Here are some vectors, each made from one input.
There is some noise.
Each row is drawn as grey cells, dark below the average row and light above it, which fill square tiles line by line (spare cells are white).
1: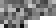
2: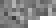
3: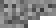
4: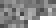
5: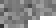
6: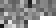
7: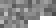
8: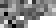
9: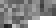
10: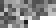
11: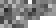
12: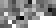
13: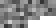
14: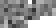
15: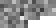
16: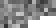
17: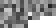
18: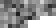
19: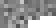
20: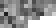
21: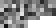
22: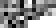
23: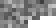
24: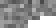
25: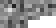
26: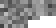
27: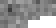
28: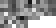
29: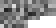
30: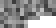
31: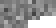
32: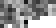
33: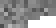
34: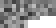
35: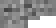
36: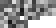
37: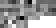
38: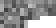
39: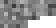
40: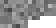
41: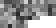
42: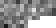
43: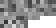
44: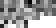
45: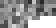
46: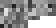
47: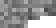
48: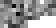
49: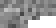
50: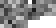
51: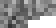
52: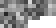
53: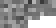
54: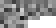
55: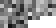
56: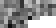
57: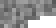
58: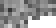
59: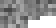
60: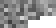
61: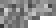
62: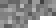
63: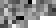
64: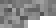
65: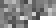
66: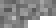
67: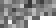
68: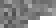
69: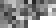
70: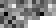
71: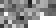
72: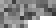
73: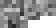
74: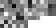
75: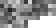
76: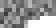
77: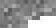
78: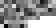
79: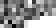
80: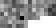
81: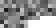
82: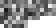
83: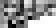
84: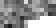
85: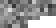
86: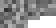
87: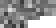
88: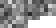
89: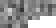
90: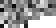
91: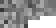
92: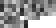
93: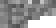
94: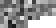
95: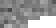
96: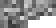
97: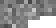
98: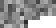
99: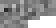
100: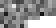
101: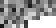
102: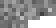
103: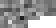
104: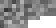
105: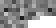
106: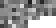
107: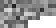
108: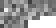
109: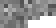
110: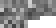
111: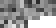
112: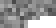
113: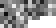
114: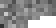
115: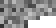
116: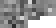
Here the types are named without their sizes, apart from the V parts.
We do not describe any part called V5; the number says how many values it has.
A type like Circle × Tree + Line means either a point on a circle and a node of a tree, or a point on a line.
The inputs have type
Label × (Tree + V5).
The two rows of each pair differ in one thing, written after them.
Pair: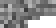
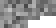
the value of V5
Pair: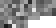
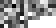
the label
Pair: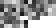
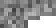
the label
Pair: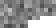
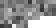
the value of V5
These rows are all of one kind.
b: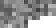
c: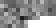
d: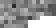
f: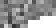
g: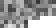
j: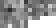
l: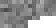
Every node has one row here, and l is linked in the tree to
b, d and j.
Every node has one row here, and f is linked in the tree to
j.
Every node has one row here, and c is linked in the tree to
b.
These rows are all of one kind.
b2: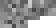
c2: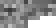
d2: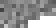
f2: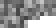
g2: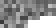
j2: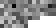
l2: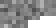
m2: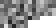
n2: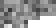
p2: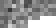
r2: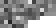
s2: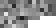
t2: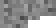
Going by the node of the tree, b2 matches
c2, g2, s2 and t2.
